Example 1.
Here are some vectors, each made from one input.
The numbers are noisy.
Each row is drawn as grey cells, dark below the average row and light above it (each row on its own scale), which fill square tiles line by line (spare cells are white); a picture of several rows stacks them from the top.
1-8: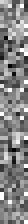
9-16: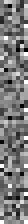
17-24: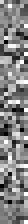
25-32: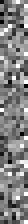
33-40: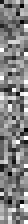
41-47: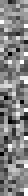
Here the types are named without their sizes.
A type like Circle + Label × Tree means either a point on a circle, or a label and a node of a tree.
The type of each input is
Label.
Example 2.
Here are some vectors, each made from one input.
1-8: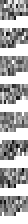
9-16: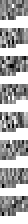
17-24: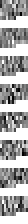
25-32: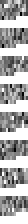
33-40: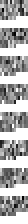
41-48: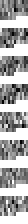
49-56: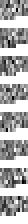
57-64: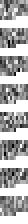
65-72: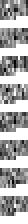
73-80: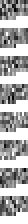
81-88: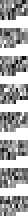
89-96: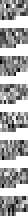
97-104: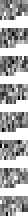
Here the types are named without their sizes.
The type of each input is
Label.
